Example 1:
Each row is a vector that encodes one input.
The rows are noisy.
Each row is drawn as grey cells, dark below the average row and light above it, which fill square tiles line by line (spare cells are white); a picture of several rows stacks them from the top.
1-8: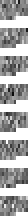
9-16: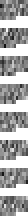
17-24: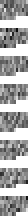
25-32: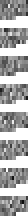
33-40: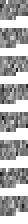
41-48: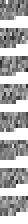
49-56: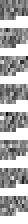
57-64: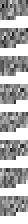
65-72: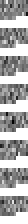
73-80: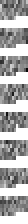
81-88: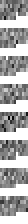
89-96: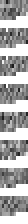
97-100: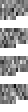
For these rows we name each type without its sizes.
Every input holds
a point on a line, together with either a label, or a node of a tree.
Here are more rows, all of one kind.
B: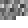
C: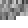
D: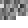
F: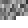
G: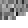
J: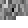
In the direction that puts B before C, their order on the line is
D, B, F, C, J, G.
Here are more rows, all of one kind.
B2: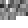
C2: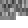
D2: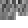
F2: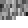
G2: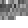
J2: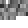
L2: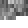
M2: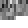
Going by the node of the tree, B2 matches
C2 and J2.
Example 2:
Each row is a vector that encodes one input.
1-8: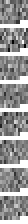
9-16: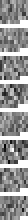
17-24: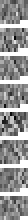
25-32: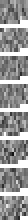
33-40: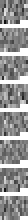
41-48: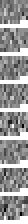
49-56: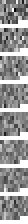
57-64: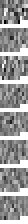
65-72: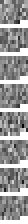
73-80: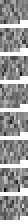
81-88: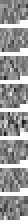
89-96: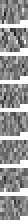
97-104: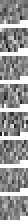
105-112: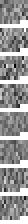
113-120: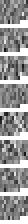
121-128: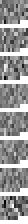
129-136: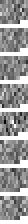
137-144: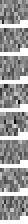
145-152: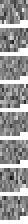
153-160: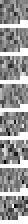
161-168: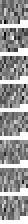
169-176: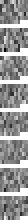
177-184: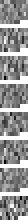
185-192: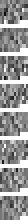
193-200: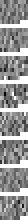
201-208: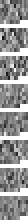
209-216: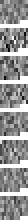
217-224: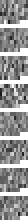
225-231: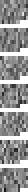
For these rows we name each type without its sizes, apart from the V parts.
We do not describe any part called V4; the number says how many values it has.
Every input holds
either a node of a tree, or four true/false values, or a value of V4.
